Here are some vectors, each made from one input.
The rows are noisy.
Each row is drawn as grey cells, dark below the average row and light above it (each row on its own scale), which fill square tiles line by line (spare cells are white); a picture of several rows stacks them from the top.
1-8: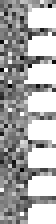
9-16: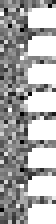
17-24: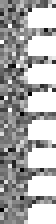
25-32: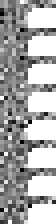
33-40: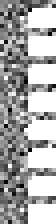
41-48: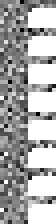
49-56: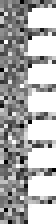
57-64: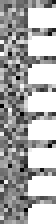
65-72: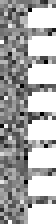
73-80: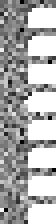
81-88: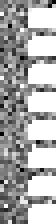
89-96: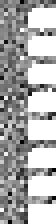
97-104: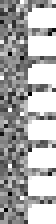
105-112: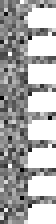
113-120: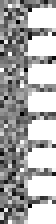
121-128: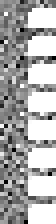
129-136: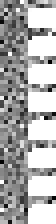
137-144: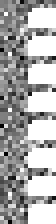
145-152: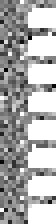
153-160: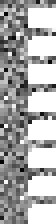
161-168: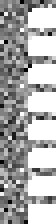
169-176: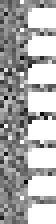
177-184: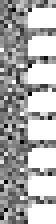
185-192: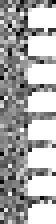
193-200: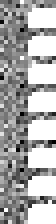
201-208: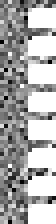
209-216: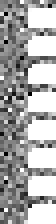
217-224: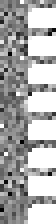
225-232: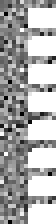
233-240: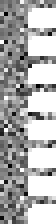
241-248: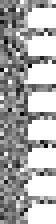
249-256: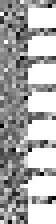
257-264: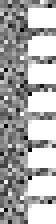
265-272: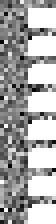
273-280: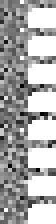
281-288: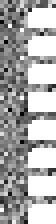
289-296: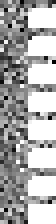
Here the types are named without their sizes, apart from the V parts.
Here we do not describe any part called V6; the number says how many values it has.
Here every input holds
a value of V6, together with either a label, or four true/false values.
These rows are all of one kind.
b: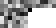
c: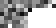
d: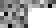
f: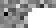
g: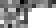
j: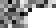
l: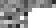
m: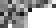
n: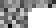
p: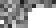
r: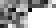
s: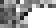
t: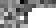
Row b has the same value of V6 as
j, l and t.
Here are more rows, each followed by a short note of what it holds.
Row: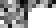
a label and a value of V6
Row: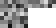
four true/false values and a value of V6
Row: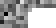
four true/false values and a value of V6
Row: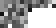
four true/false values and a value of V6
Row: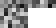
four true/false values and a value of V6
